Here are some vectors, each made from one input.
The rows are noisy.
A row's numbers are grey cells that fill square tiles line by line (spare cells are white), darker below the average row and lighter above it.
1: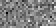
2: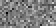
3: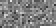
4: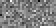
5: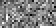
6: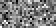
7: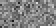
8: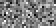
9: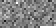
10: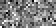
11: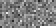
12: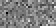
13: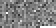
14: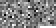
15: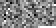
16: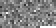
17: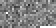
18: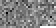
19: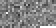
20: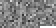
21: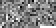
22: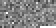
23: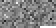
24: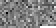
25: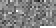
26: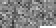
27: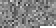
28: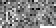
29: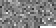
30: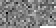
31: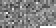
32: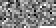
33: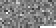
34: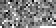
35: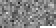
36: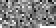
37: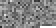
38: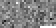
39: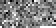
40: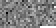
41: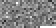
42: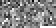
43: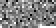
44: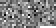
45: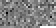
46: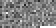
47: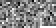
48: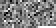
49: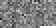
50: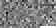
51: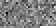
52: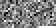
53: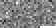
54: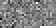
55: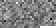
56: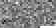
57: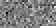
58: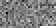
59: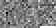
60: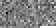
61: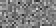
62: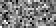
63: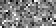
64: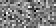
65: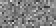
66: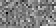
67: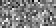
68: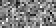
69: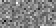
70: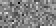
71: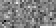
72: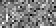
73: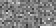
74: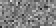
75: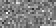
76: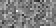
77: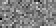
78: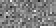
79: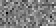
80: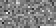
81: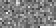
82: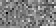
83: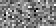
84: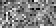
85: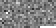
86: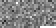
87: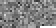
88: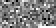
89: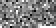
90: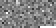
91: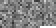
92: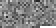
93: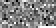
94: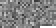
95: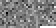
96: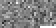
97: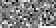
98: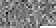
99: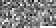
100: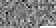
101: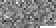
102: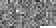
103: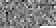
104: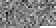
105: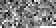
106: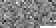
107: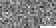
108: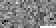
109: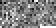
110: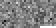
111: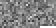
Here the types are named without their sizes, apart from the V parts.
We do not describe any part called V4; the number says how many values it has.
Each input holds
a value of V4, together with a list of points on a line.
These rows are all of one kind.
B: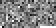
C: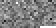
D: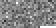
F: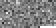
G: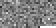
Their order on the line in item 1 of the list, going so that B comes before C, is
B, C, D, F, G.
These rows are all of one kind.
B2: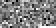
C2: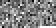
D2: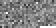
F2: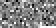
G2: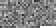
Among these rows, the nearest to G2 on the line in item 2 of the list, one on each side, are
C2 and D2.
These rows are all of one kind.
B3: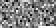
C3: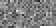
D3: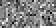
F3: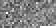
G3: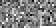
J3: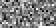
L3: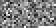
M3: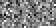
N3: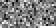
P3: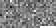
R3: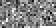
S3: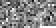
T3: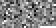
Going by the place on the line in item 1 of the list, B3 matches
J3 and S3.
